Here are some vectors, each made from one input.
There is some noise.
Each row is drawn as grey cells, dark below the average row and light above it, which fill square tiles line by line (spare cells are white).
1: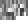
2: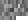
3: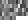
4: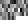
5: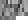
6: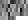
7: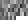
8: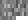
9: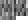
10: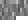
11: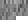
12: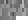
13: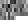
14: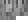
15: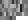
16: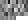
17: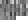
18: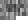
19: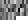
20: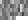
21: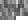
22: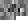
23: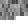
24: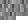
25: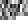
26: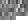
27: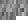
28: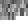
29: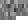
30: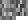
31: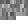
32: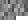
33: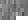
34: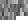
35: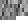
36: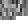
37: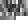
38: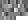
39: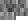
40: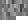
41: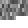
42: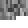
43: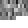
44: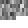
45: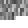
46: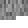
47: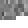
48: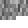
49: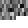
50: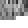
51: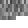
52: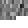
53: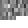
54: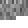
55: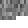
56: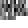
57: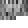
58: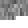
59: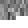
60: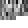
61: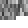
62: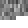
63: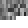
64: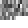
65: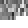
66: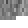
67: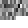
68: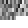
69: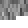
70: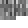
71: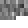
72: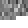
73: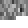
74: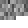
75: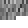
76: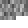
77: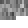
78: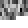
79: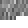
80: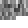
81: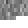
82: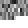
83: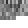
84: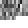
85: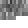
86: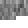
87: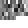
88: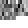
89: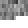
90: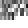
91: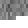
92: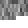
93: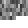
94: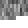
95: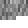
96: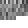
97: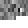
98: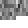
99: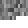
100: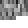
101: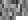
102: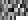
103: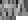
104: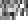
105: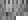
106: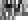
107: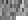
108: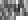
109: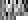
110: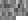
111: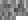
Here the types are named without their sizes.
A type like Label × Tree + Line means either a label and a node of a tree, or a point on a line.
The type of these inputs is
List(Line).
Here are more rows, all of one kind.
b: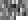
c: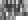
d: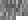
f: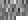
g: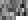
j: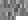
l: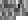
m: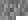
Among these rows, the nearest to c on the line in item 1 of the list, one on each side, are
g and m.
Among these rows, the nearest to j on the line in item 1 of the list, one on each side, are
f and g.
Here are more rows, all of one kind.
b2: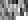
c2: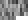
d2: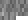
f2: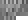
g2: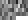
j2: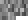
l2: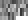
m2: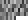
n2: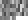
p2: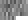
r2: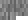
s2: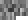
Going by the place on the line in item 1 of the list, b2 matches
c2, d2, n2 and r2.
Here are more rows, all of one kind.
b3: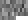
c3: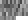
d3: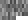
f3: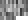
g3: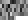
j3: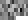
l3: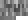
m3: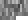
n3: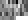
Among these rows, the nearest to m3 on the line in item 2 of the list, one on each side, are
f3 and n3.
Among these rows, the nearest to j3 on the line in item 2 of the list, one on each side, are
l3 and n3.
